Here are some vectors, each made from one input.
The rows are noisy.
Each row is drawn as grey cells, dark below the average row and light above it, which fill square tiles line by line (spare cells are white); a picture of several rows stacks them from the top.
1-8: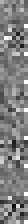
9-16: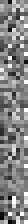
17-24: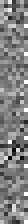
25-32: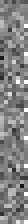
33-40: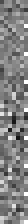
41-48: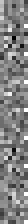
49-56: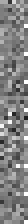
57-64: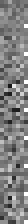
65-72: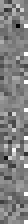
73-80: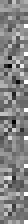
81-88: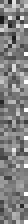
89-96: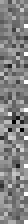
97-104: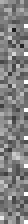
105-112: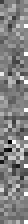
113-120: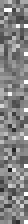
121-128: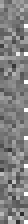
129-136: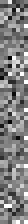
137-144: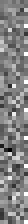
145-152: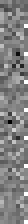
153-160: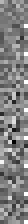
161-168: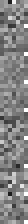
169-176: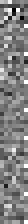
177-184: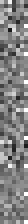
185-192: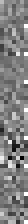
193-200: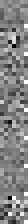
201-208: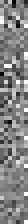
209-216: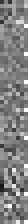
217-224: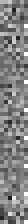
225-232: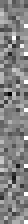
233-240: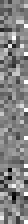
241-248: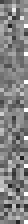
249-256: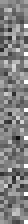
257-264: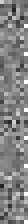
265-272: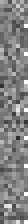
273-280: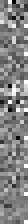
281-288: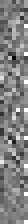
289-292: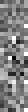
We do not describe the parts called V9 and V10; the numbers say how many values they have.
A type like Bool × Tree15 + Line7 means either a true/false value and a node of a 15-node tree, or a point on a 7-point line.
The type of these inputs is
Circle11 + Line5 × Line5 + Tree7 + Unit + V9 × V10.
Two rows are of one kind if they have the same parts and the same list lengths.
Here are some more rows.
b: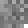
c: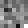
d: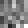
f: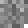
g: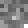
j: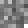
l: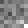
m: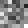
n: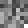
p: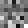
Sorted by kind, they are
b, f, j
c, d, m
g
l, p
n

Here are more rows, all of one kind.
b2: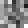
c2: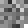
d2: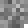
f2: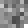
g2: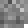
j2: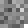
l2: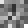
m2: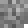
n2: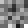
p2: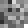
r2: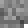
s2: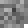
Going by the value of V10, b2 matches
l2 and s2.
